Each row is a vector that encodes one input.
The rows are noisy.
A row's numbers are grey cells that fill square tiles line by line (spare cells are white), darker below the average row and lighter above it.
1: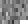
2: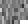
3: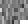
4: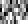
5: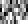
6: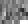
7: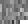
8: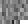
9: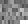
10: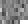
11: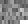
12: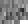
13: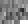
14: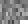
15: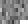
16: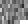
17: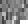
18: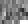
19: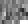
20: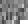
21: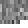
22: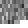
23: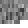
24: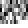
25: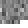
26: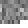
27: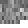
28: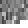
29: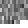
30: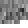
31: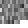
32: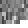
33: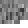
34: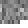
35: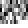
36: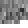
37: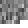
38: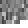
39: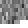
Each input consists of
a list of up to two points on a 5-point line.
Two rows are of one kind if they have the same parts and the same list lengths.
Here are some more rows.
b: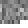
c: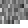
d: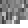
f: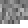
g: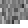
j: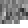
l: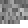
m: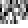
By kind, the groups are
b, c, f, g, l
d, j
m

